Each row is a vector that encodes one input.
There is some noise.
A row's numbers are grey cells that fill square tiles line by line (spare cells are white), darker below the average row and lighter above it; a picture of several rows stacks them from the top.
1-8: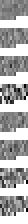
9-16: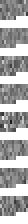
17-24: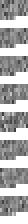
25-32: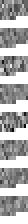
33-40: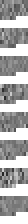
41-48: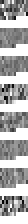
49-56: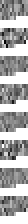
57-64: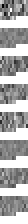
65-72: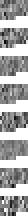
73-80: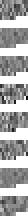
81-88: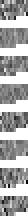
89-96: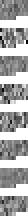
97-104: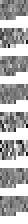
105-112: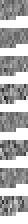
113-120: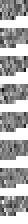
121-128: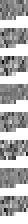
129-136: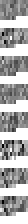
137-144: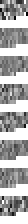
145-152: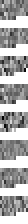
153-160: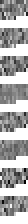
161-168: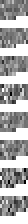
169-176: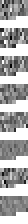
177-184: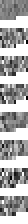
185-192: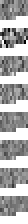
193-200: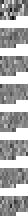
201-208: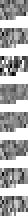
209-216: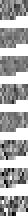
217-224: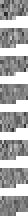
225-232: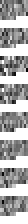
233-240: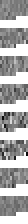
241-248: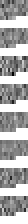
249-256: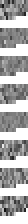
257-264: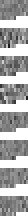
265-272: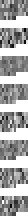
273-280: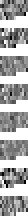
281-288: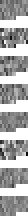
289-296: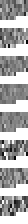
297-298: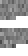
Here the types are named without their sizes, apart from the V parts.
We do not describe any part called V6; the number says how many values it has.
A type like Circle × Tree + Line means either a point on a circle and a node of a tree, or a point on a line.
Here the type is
List(Bool × V6).
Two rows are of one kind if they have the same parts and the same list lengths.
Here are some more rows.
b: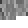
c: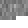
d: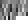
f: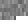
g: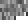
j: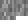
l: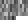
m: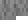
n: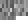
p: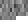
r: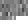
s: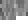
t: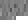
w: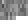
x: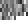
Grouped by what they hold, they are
b, c, j, l, n, s, w
d
f, g, m, p, r, t, x

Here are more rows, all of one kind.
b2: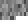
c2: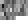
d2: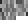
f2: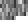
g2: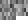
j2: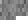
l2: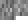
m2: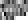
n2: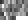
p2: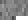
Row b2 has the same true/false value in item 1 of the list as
d2, j2, n2 and p2.
